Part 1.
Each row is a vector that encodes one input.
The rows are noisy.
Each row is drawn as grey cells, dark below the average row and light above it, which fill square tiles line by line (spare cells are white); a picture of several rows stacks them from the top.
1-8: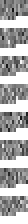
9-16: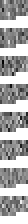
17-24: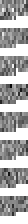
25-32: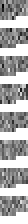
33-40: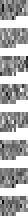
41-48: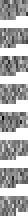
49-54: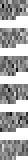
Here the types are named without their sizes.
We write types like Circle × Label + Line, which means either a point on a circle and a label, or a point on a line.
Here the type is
Circle × Line.
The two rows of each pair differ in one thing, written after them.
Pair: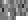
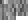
the place on the circle
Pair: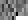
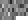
the place on the line
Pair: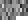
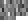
the place on the circle
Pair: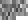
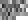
the place on the line
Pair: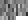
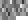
the place on the circle
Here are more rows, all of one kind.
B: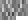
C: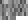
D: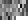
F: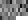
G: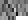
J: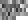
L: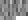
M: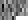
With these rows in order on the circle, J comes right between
B and C.
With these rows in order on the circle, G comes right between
D and F.
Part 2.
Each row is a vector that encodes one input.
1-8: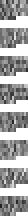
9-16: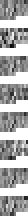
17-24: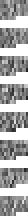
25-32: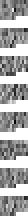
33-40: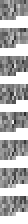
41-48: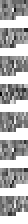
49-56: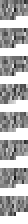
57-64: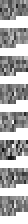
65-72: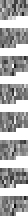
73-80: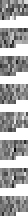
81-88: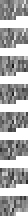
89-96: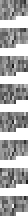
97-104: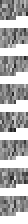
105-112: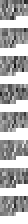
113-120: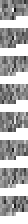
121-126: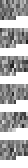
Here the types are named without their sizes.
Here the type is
Line + Tree.
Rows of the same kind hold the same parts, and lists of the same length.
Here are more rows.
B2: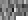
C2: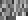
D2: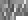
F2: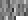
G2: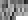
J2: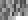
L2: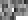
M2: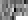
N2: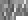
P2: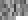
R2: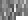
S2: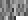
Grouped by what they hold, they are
B2, C2, D2, F2, N2, R2, S2
G2, J2, L2, M2, P2

